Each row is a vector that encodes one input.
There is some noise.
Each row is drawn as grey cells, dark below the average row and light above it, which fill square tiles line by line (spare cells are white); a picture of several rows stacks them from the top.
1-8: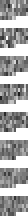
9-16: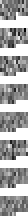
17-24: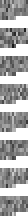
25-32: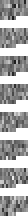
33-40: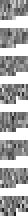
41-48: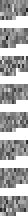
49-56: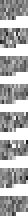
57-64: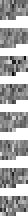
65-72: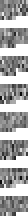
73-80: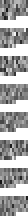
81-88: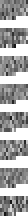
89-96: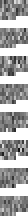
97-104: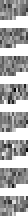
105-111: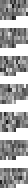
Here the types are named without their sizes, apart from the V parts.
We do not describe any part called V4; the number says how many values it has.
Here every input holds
either a point on a circle and a true/false value, or a value of V4.
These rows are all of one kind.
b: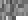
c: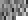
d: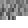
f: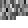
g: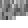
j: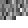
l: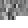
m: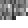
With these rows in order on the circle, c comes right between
g and m.
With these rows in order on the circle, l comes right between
d and j.
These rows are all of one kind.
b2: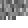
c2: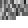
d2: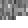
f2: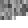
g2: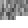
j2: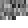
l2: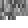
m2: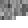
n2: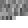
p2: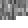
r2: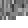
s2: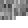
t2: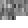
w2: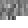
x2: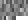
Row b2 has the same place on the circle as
f2, j2, l2 and m2.
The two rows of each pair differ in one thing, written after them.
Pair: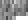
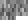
the true/false value
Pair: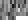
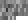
the true/false value
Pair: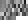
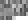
the place on the circle
